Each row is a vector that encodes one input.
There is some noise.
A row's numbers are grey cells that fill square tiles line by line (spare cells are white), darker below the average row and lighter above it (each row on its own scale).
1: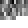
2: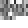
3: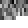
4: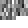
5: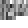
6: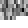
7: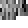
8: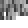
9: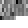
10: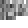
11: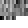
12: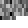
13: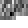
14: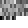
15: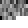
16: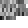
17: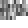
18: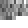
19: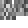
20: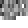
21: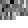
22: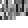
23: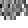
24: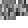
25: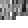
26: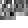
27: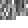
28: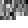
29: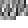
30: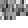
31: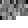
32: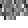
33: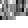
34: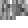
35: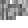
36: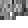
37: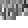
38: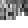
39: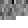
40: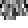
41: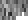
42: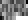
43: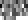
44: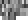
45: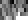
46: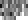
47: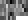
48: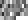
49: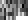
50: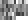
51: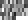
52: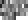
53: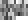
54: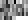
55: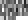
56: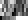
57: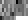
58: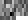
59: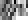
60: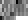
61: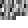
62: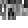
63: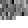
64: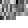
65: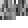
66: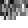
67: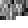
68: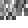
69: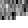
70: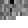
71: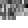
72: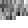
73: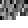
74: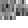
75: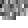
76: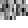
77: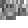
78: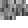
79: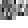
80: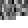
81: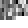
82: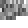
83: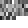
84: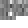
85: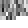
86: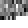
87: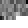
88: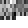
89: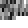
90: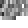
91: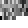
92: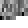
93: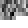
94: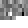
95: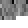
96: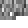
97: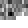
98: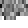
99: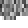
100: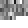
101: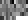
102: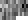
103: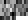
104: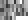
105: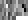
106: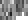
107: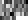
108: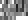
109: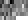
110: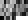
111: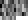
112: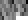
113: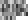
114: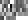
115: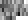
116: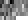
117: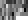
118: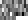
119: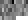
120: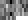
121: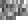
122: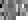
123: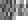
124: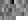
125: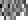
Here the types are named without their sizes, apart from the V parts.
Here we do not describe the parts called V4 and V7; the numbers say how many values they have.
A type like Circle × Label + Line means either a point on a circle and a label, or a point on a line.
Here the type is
(Bool × Bool × Bool × Bool + V4) × Tree × V7.
